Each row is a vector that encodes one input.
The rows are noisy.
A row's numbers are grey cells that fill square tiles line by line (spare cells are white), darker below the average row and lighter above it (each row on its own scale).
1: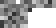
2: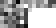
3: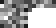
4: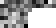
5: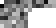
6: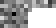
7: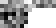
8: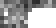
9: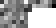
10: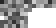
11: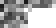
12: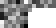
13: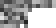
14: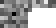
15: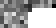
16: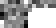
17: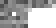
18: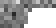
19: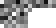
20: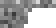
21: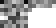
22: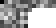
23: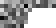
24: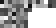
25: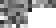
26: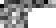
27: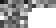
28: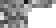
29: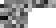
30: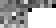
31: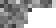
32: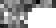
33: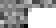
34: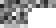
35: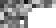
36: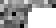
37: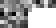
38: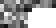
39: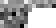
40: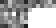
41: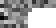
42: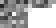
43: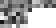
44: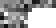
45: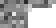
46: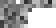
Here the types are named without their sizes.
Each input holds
a node of a tree and a true/false value.
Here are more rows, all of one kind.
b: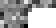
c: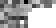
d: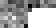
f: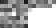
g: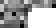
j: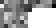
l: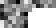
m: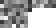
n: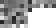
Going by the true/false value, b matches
g and l.
